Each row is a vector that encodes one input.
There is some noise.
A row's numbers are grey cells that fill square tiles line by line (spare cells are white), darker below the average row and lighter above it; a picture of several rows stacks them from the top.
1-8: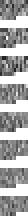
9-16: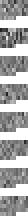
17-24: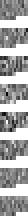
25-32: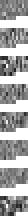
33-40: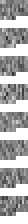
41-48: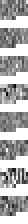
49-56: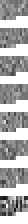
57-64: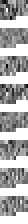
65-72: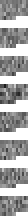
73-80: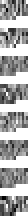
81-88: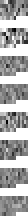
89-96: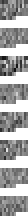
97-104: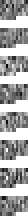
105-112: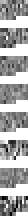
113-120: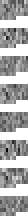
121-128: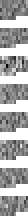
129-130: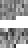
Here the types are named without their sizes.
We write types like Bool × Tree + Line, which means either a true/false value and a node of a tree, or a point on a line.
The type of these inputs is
List(Circle).
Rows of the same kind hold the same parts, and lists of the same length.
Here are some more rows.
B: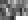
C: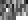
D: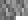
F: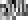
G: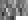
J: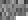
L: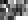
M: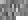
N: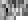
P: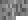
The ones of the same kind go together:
B, F, G, L, M
C
D, J
N, P

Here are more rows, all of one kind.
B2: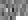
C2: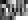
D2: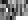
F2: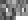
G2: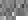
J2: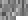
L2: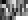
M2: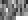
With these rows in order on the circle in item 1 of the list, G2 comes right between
C2 and J2.
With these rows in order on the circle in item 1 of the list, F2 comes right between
B2 and J2.
